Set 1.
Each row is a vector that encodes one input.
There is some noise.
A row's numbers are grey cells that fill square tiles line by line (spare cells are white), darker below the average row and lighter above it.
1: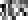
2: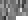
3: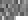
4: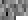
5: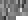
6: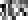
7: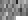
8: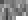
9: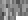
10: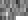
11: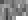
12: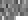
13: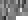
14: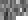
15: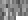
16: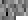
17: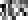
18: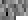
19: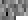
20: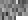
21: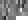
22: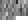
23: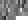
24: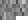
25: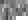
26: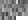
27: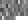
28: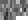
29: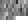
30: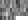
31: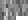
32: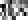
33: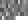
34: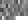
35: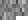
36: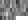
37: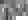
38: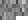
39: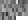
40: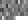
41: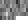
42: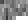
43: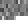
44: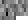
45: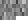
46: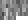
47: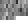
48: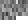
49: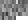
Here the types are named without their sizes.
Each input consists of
either a fixed value, or a label and a true/false value.
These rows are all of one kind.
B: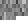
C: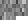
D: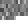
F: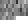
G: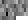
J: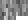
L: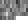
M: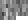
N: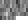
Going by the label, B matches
C and G.
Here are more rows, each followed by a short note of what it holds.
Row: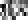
a fixed value
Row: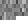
a label and a true/false value
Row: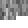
a label and a true/false value
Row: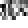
a fixed value
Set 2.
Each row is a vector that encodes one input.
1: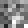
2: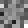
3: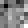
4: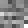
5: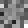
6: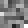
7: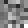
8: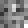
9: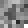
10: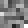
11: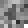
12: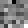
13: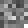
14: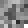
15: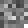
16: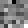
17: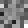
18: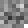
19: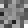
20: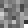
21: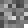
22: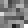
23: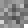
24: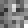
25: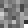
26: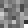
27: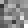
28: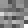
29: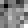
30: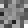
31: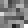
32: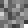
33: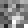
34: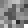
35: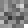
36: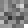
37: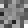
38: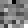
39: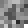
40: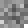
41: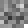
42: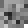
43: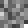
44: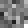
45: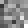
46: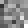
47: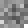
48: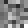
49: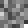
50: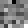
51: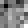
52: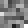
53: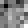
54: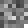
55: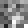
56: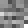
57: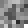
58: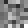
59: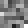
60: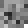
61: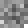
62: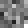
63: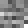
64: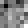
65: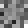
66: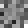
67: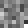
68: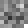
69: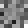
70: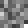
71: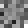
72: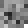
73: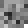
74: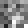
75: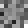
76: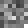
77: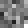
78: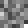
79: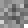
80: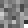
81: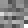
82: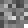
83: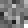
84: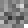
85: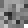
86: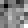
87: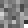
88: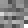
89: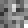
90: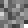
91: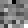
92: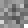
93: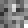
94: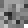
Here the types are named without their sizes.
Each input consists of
either a label, or three true/false values.
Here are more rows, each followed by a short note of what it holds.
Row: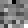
a label
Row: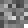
a label
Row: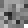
three true/false values
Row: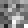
a label
